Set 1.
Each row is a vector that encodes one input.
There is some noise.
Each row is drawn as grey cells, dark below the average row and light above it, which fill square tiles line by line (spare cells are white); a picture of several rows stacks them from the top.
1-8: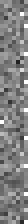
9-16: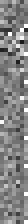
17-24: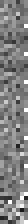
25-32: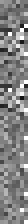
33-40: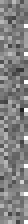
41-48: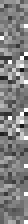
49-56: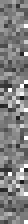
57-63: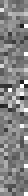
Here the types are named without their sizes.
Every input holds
either a fixed value, or two labels.
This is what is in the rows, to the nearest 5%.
About 15% of them hold a fixed value. The rest hold two labels.
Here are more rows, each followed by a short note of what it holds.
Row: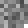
two labels
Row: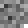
two labels
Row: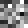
a fixed value
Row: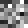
a fixed value
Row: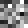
a fixed value
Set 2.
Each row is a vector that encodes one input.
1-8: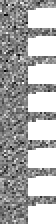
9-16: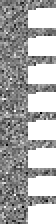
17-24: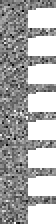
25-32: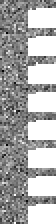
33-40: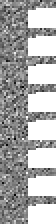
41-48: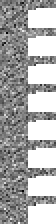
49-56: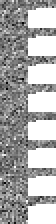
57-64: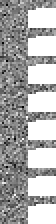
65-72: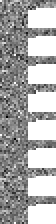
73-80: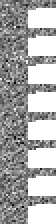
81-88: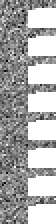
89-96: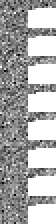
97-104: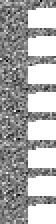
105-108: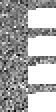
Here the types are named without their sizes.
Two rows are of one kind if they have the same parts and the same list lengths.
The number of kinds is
2.
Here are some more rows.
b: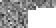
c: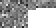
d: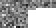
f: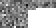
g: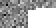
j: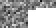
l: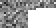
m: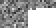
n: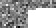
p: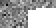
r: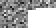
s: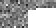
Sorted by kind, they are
b, g, l, p, r
c, d, f, j, m, n, s

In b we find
a point on a circle and a point on a line.
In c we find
a point on a line.
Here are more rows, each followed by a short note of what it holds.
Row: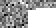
a point on a circle and a point on a line
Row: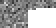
a point on a line
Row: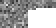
a point on a line
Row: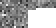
a point on a line
